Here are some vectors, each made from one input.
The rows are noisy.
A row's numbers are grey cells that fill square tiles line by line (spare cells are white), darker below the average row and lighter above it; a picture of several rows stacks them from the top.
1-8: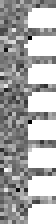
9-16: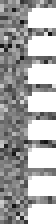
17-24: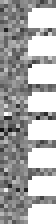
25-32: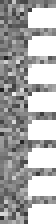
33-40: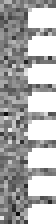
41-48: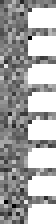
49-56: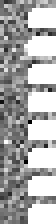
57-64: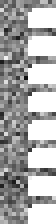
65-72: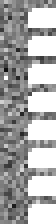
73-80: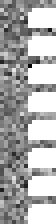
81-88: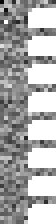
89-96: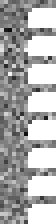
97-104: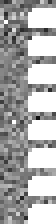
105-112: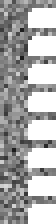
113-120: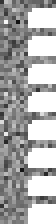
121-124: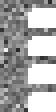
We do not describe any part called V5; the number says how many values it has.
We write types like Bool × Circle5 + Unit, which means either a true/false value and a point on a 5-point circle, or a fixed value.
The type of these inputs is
Bool × Bool × Bool × (Line7 + V5).
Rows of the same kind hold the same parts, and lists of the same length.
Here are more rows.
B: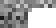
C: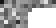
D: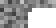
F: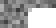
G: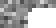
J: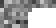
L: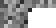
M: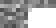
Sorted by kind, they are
B, D, F, M
C, G, J, L

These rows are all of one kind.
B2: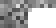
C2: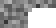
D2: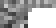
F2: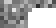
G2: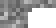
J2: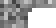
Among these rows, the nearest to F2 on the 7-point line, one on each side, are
B2 and C2.
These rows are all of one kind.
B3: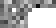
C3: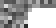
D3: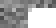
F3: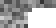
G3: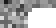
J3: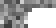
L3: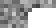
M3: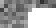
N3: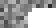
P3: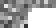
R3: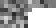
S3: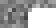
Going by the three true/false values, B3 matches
C3, D3, N3 and P3.
